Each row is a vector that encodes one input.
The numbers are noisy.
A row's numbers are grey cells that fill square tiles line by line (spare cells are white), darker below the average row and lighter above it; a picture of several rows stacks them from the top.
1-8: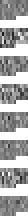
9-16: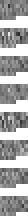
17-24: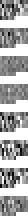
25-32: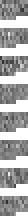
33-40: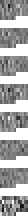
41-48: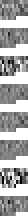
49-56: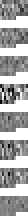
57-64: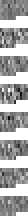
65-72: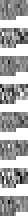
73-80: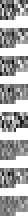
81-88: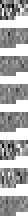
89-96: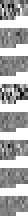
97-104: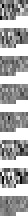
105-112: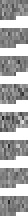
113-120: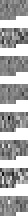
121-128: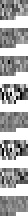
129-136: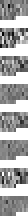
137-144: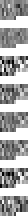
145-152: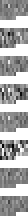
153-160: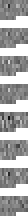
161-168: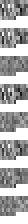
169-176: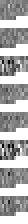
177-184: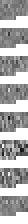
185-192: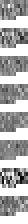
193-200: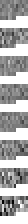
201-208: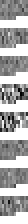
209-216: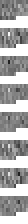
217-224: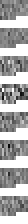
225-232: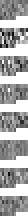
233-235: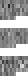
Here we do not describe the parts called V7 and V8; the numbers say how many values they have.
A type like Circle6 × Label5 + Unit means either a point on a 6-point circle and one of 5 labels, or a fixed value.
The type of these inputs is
(Line5 × Line5 + V7 × V8) × Tree9 × Tree9.
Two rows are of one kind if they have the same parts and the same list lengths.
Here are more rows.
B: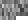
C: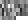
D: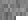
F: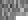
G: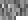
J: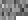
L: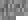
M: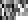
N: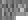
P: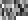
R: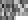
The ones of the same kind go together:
B, J, P
C, D, F, G, L, M, N, R

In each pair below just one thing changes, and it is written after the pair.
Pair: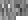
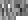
the node of one of the two trees
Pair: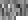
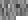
the value of V8
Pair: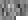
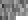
the node of one of the two trees
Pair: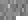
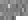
the node of one of the two trees
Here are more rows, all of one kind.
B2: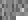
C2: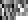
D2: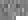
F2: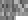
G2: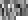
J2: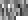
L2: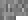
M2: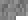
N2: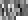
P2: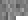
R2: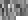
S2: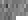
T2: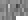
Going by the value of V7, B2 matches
C2, L2 and N2.
